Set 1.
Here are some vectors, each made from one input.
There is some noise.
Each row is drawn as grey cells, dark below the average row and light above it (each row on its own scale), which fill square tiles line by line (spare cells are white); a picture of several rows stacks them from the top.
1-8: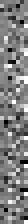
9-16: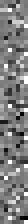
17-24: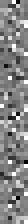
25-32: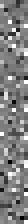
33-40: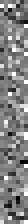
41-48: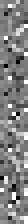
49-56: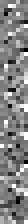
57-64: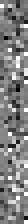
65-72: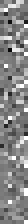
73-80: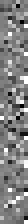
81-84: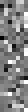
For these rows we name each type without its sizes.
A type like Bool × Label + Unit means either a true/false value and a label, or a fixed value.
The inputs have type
Bool × Bool × Bool × Bool × Line.
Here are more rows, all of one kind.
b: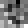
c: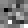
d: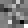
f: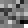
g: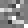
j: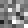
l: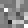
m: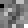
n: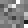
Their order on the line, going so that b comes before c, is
b, c, f, d, n, m, l, j, g.
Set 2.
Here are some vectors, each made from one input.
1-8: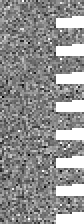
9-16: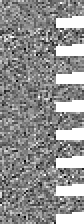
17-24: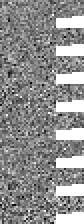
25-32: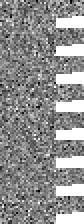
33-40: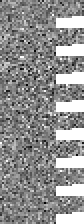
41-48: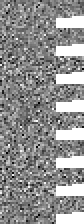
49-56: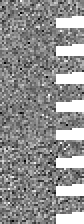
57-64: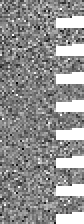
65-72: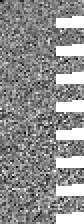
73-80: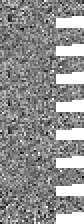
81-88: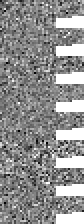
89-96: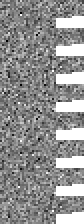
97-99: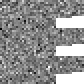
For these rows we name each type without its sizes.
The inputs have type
List(Circle).
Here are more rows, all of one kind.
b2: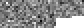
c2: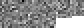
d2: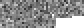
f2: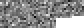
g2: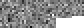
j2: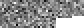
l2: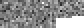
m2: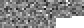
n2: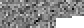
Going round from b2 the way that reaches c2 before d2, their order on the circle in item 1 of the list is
b2, l2, j2, c2, g2, d2, n2, f2, m2.
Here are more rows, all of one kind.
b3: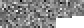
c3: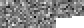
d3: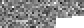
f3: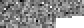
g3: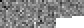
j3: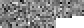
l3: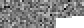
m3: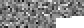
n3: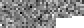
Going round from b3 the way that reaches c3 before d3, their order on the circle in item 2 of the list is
b3, c3, f3, g3, d3, n3, l3, m3, j3.
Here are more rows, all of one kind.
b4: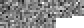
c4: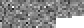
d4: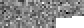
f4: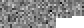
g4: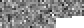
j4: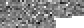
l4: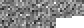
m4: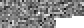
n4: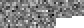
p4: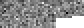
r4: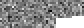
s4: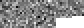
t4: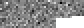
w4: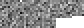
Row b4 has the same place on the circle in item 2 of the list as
g4, j4 and m4.
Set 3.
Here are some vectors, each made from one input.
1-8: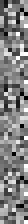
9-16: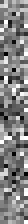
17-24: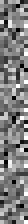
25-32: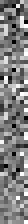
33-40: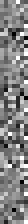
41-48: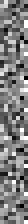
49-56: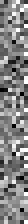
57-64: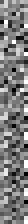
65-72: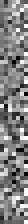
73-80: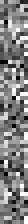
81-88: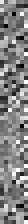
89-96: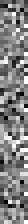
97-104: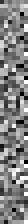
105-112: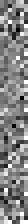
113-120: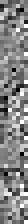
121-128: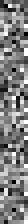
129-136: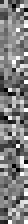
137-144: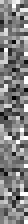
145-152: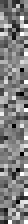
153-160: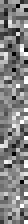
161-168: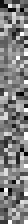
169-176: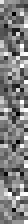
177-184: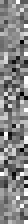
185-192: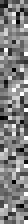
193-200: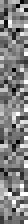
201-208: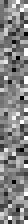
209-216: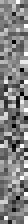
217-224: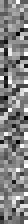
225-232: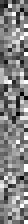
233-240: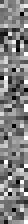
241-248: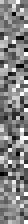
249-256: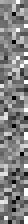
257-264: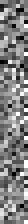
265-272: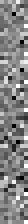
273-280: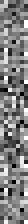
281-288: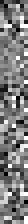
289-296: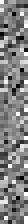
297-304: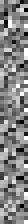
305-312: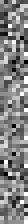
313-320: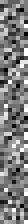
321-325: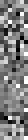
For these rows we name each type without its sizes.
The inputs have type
Bool × Bool × Bool × Bool + Circle + Unit.
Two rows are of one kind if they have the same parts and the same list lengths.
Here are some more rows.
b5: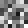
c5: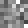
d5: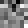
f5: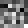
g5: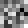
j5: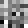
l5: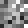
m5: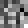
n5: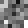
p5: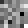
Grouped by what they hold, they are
b5
c5, d5, j5, l5, n5, p5
f5, g5, m5

